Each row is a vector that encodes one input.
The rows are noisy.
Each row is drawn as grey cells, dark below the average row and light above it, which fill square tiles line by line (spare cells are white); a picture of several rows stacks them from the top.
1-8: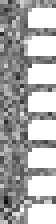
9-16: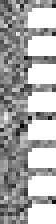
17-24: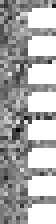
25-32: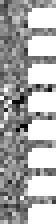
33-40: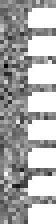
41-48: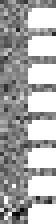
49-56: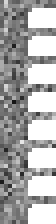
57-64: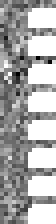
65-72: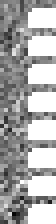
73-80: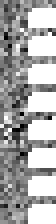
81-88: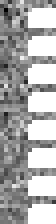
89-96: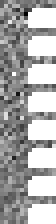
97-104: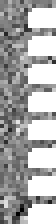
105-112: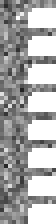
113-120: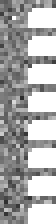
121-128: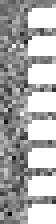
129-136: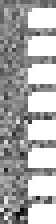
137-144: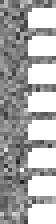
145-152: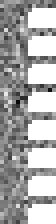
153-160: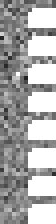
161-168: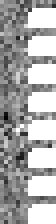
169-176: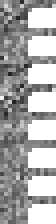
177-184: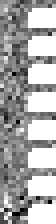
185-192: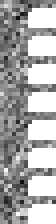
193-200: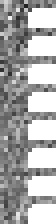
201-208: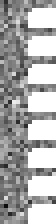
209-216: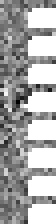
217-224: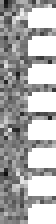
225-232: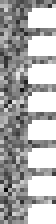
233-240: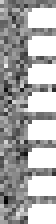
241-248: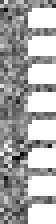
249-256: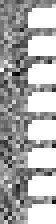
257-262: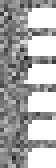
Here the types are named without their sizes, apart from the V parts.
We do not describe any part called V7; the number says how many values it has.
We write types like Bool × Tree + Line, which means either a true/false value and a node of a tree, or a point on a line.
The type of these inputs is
Line × List(Circle + V7).
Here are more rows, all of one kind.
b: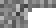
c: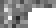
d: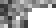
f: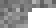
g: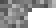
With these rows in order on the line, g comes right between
c and d.
